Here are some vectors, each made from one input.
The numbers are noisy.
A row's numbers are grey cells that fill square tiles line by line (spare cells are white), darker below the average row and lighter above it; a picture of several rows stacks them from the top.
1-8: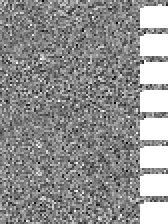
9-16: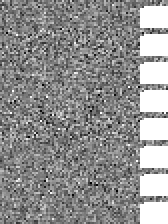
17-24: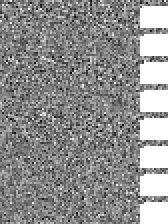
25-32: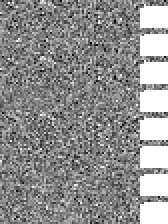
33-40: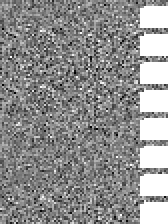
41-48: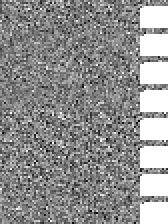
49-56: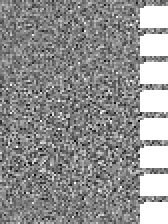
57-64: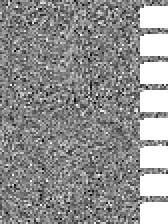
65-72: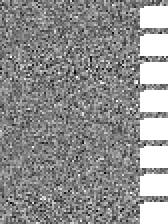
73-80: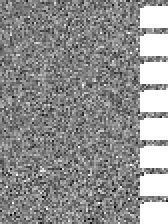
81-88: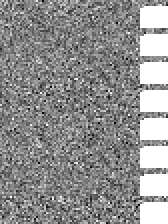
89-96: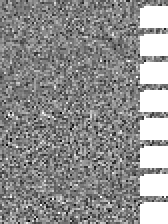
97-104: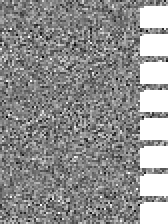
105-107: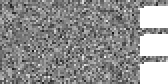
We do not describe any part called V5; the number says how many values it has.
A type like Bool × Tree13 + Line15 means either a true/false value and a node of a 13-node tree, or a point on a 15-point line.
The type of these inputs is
Line3 × Line8 + Line4 + V5.
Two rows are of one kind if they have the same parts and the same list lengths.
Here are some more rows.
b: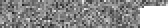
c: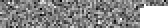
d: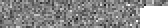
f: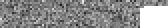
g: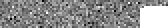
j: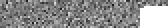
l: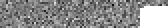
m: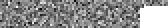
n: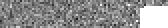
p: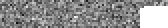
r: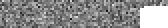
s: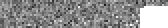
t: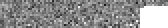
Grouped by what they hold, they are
b, c, f, m, p, r
d, j, l, n, s, t
g

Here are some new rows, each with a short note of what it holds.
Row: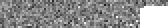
a point on a 4-point line
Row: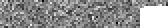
a value of V5
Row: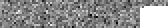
a value of V5
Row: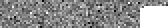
a value of V5
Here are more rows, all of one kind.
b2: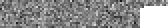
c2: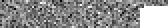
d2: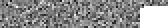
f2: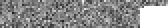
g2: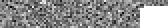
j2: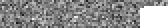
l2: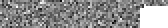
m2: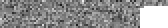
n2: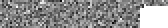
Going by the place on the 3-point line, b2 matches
f2, j2 and m2.
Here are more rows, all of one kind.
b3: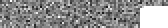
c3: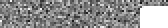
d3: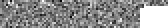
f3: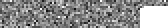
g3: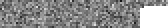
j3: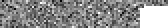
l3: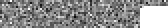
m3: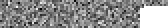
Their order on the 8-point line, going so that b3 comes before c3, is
m3, f3, g3, d3, b3, c3, l3, j3.
